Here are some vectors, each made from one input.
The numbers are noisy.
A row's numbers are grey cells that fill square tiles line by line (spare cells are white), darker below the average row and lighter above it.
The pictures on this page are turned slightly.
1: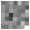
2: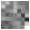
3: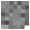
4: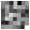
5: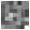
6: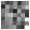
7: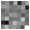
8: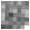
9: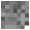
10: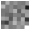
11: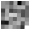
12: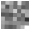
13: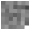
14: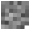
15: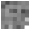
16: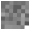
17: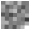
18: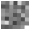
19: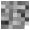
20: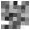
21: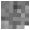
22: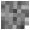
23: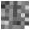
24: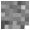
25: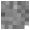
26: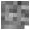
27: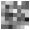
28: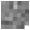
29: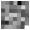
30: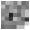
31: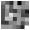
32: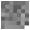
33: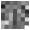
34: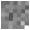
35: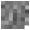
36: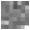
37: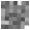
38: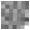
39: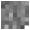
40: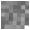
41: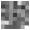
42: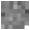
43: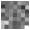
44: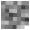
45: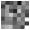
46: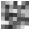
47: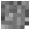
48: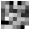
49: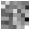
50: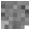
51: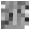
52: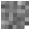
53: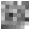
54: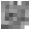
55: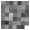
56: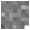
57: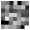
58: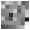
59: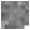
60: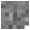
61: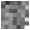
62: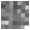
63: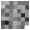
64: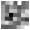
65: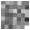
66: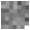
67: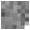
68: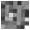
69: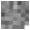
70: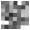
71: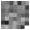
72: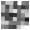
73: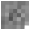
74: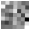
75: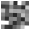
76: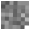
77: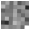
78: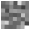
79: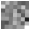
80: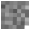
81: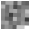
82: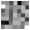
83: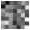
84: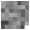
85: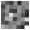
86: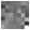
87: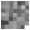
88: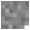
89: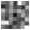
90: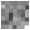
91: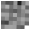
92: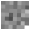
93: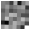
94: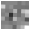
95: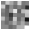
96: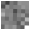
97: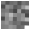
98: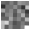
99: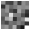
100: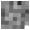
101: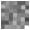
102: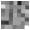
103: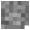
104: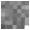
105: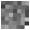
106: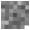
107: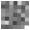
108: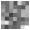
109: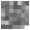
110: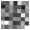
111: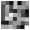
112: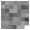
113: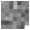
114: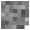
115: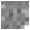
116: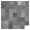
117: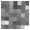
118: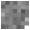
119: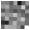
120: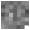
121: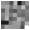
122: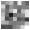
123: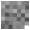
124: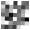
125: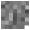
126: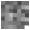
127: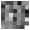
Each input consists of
a point on a 5-point circle, together with either one of 6 labels, or a point on a 5-point line.
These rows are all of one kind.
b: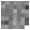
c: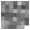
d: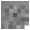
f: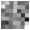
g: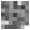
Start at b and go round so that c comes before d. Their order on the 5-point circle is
b, c, g, f, d.
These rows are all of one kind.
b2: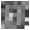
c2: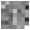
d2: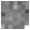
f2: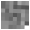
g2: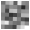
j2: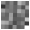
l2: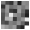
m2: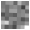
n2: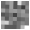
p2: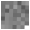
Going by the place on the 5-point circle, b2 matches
d2, l2, m2 and n2.
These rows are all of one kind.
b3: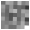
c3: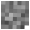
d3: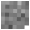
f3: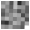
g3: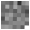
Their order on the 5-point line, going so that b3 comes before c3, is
b3, d3, c3, g3, f3.
